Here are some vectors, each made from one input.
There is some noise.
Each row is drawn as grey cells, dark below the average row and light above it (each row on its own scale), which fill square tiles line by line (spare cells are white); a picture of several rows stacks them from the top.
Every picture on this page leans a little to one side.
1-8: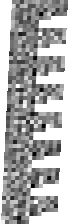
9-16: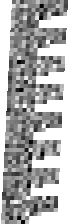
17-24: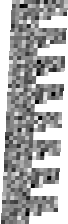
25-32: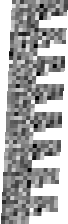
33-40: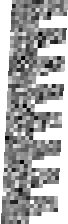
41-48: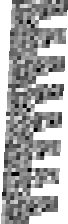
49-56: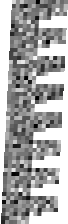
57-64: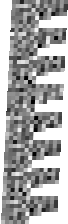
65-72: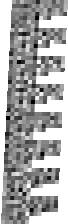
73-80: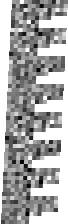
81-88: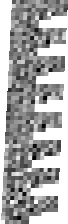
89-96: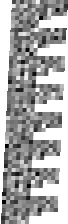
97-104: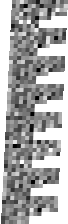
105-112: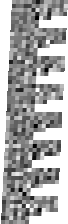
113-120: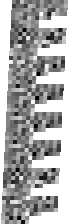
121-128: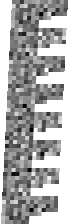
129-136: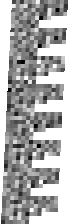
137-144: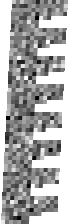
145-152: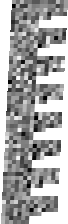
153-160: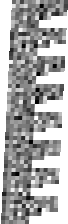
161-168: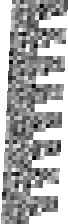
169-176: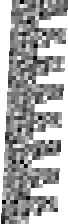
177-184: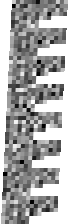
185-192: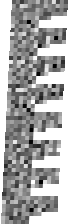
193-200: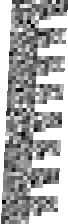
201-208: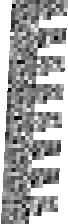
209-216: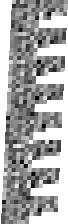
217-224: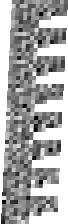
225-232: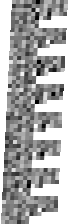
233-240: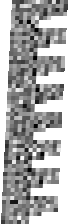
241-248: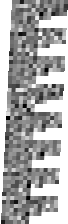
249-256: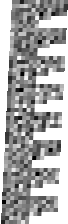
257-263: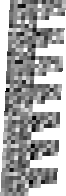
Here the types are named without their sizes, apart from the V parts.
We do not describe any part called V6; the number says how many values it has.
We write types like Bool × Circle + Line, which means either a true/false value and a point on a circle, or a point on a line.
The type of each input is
List(Bool × V6).
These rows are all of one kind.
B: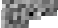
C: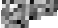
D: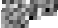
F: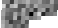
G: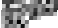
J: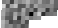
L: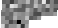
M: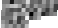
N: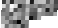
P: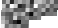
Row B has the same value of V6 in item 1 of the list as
F, J and P.
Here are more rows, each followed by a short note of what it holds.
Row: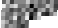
a list of one item
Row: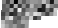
the empty list
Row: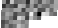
a list of two items
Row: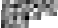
a list of two items
